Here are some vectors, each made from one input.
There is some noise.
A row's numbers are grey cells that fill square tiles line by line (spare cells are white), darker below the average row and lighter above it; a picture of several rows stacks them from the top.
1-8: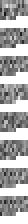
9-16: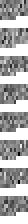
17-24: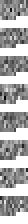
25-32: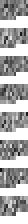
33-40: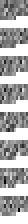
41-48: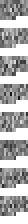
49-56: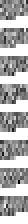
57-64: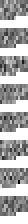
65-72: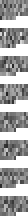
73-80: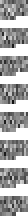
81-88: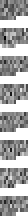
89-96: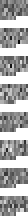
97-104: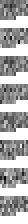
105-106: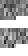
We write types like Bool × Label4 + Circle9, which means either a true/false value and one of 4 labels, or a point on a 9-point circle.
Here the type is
(Line6 + Line10) × (Tree9 + Unit).
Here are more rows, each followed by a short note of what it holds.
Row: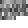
a point on a 6-point line and a node of a 9-node tree
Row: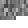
a point on a 6-point line
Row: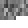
a point on a 6-point line
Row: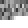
a point on a 10-point line and a node of a 9-node tree
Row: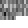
a point on a 10-point line and a node of a 9-node tree
